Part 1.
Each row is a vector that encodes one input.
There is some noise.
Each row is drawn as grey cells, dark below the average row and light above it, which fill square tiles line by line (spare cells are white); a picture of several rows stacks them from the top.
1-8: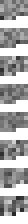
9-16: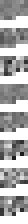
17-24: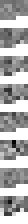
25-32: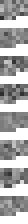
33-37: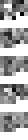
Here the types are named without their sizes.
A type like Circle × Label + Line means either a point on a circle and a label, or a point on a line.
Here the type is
Bool × Label.
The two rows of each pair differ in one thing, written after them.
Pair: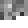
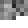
the true/false value
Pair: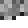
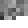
the true/false value
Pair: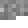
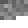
the label
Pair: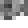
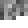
the label
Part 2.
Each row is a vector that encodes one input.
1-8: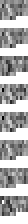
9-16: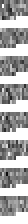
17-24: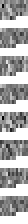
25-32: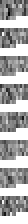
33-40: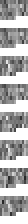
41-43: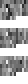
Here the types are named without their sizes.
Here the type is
Bool × Line.
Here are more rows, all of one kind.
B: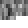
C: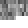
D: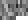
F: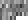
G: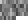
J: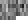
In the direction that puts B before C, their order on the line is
G, J, D, B, F, C.
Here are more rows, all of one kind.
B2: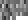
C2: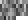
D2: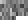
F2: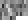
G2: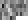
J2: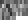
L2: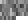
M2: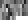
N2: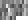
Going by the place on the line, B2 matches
C2, D2 and L2.
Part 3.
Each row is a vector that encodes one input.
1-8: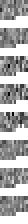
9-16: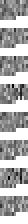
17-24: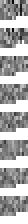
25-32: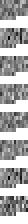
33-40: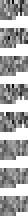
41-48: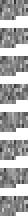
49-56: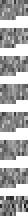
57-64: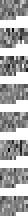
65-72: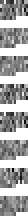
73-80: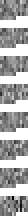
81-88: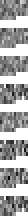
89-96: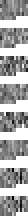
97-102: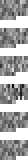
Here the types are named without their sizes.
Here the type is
Circle + Line.
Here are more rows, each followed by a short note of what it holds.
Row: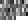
a point on a circle
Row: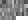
a point on a line
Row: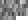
a point on a line
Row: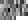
a point on a circle
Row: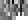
a point on a circle
